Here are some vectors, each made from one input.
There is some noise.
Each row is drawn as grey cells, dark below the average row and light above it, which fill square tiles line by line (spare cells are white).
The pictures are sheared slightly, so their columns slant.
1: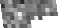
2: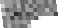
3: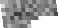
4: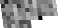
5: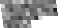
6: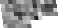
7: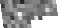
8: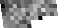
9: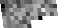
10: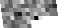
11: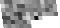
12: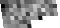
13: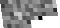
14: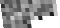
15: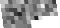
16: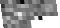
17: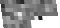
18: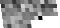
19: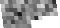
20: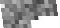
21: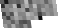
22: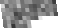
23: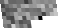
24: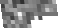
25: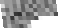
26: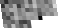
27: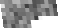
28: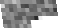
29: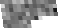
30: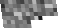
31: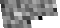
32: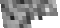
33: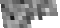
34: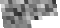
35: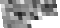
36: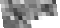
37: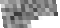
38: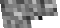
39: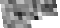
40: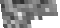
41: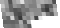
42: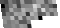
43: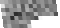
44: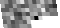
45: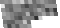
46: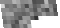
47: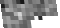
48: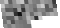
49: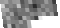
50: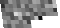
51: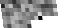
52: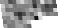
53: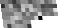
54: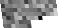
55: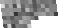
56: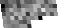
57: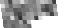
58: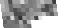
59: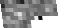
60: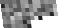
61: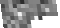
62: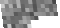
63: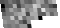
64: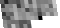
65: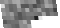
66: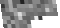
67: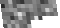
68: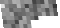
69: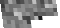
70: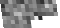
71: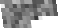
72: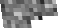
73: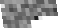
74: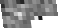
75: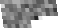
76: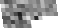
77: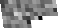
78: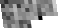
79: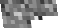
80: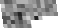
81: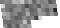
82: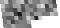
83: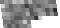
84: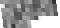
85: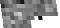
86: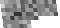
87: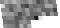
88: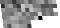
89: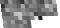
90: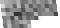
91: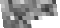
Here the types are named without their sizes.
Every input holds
a true/false value, together with either a label, or a point on a line.
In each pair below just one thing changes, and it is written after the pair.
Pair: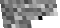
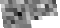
the true/false value
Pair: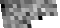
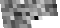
the true/false value
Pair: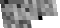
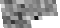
the true/false value
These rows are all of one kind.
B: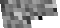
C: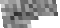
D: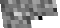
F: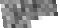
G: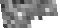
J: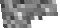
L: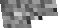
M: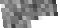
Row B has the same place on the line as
D and L.
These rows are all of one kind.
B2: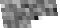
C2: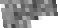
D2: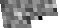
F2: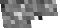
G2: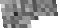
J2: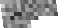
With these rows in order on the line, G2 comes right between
C2 and J2.
